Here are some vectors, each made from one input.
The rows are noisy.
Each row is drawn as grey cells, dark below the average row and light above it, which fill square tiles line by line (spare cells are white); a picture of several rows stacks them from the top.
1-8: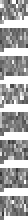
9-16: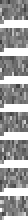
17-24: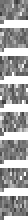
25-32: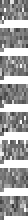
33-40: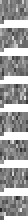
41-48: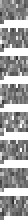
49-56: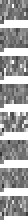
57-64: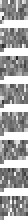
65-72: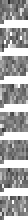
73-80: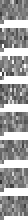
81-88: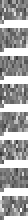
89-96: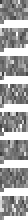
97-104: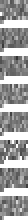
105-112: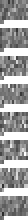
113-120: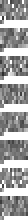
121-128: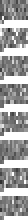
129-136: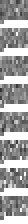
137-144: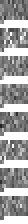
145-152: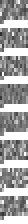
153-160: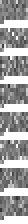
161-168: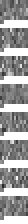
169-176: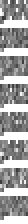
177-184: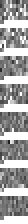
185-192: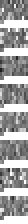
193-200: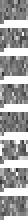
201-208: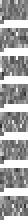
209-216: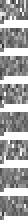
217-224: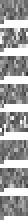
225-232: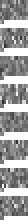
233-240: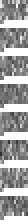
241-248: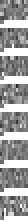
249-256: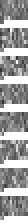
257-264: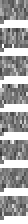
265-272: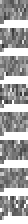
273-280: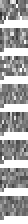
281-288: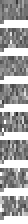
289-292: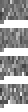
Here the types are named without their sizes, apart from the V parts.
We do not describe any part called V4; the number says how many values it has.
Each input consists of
three true/false values, together with either a point on each of two lines, or a value of V4.
